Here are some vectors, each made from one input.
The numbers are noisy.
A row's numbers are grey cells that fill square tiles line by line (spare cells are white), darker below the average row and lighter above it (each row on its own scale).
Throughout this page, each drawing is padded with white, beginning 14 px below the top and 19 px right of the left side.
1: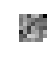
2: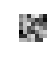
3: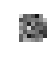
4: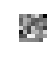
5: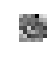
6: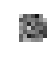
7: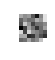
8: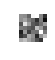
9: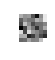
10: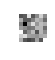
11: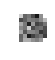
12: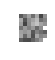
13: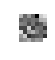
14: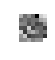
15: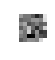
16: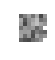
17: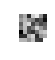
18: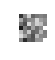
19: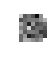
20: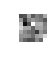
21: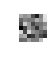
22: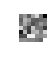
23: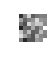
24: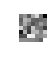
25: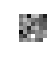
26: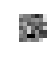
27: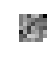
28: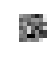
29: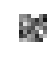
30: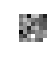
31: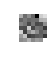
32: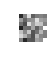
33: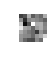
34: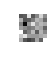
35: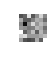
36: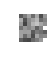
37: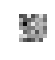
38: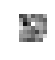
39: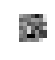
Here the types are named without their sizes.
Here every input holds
either a point on a line, or three true/false values.
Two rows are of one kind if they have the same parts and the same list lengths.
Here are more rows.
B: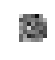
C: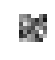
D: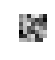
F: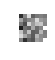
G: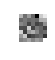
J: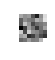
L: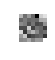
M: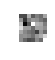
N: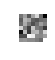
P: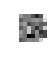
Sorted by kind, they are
B, F, G, J, L, M, P
C, D, N

